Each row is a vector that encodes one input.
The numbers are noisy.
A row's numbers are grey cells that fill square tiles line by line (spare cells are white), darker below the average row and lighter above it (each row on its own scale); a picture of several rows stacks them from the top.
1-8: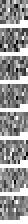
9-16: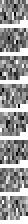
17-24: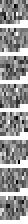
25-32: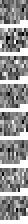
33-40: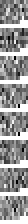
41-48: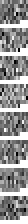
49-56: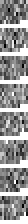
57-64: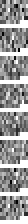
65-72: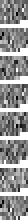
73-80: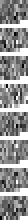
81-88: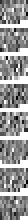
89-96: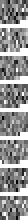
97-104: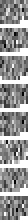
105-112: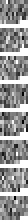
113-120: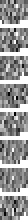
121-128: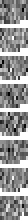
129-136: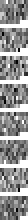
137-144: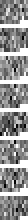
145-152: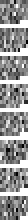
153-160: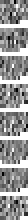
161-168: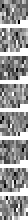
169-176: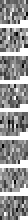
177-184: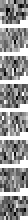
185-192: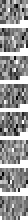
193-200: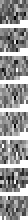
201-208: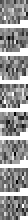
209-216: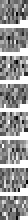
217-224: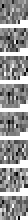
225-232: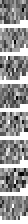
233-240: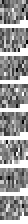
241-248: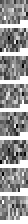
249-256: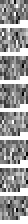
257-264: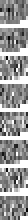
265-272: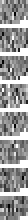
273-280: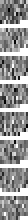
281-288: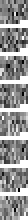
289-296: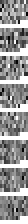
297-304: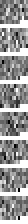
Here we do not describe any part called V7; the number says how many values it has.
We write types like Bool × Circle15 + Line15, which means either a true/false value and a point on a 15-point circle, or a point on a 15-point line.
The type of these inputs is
Bool × List2(V7) + Line4 + Line6.
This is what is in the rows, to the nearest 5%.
About 15% of them hold a point on a 4-point line. About 15% of them hold a point on a 6-point line. The rest hold a true/false value, together with a list of up to two values of V7.
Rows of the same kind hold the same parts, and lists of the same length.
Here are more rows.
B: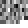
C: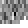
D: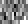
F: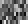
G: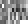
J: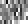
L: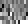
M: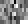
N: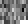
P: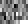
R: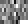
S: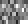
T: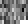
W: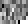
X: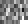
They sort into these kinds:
B, G, X
C, D, J, P
F, M, R, S
L, W
N, T

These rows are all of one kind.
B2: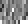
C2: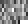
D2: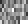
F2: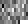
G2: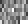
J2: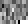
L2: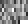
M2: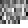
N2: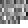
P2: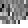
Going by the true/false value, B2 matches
J2 and P2.
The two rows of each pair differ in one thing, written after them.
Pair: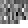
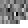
the value of V7 in item 1 of the list
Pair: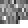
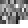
the value of V7 in item 1 of the list
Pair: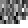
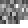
the true/false value
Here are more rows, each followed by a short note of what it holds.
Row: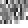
a point on a 6-point line
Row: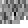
a point on a 6-point line
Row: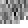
a point on a 6-point line
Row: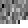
a true/false value, together with a list of one item
